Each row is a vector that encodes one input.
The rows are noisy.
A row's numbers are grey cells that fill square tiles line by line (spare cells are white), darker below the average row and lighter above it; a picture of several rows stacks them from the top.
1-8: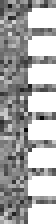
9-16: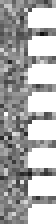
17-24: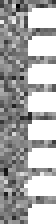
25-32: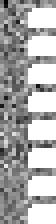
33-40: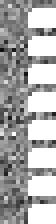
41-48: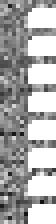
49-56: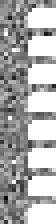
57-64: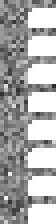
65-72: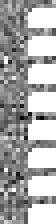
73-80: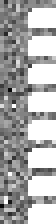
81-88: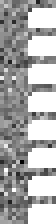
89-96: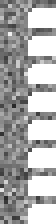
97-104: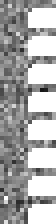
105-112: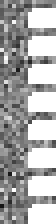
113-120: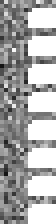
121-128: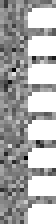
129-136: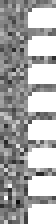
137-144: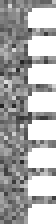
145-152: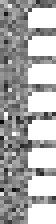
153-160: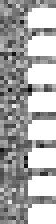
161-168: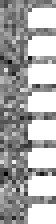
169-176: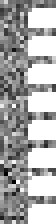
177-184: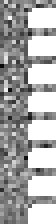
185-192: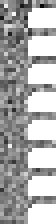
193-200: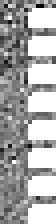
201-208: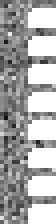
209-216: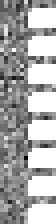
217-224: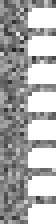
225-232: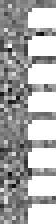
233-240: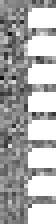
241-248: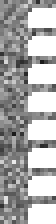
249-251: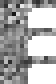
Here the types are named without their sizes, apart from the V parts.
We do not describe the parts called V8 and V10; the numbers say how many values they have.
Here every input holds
either a value of V8 and a value of V10, or a list of points on a line.
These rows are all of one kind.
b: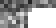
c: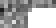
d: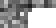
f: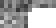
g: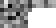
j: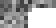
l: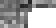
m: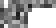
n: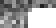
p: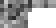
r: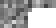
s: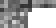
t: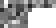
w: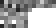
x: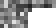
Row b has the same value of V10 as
d, l, s and x.
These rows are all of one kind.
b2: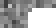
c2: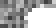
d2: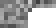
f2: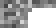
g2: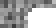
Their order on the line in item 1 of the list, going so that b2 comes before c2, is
d2, f2, b2, g2, c2.
